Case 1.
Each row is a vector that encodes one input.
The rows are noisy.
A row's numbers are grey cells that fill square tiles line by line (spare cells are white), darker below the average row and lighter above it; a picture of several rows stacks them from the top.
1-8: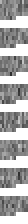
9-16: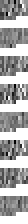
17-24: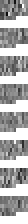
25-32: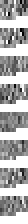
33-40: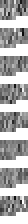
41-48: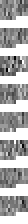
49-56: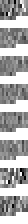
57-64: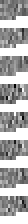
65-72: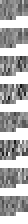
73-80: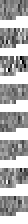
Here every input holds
either a point on a 4-point line and a point on a 5-point line, or a point on a 6-point line.
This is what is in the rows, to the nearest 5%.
About 50% of them hold a point on a 4-point line and a point on a 5-point line. The rest hold a point on a 6-point line.
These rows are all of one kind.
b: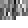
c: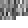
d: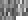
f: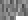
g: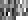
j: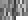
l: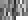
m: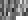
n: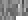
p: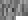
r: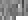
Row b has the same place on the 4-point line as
j and l.
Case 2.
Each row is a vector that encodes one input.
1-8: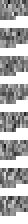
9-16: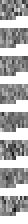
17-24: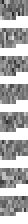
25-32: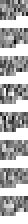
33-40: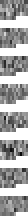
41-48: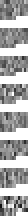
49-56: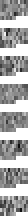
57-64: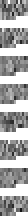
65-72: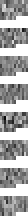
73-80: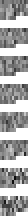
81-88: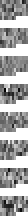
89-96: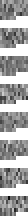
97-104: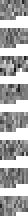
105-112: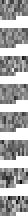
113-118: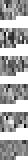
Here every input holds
either one of 5 labels, or a point on an 11-point line.
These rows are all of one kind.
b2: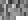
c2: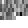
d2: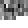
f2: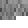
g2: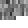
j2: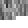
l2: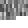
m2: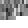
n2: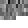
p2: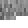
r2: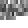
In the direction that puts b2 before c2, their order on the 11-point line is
d2, b2, n2, l2, m2, g2, r2, f2, p2, c2, j2.
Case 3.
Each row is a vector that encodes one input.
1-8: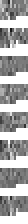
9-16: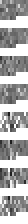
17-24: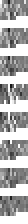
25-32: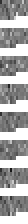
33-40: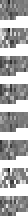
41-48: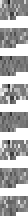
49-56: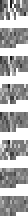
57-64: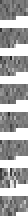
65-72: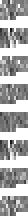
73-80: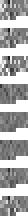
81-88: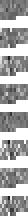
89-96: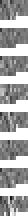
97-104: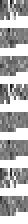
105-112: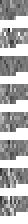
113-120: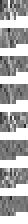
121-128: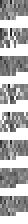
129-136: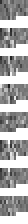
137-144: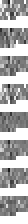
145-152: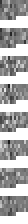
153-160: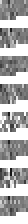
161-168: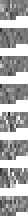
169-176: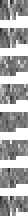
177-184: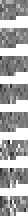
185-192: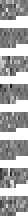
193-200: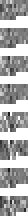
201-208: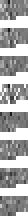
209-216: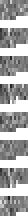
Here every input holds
a point on each of two 10-point lines and a true/false value.
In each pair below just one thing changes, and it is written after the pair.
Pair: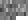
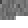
the true/false value
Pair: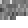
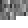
the place on one of the two 10-point lines
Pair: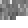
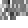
the true/false value
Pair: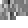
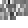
the true/false value
